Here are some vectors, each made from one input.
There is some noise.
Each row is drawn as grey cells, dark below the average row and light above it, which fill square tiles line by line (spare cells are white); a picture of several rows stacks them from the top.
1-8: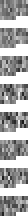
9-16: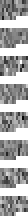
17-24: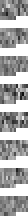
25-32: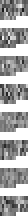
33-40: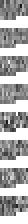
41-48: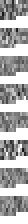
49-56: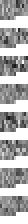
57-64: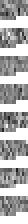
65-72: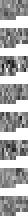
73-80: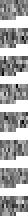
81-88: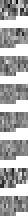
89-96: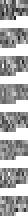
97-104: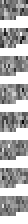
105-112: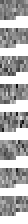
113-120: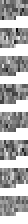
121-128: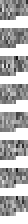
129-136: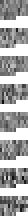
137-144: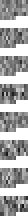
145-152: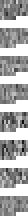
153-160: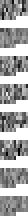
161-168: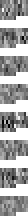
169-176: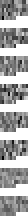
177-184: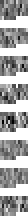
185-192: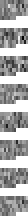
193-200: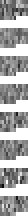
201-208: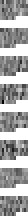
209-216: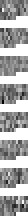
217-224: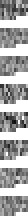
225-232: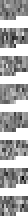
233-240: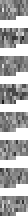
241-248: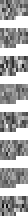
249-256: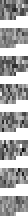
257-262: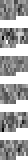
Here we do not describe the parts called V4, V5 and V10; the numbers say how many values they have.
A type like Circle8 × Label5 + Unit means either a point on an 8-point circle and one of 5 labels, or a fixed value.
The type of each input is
Bool × Bool × Bool × (Unit + V4 × V5) × V10 + Label8 × (Tree8 + Unit).
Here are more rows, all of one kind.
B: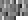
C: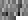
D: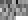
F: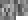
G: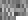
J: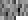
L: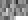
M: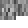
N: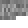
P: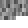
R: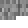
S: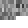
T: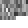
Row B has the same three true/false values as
L, S and T.
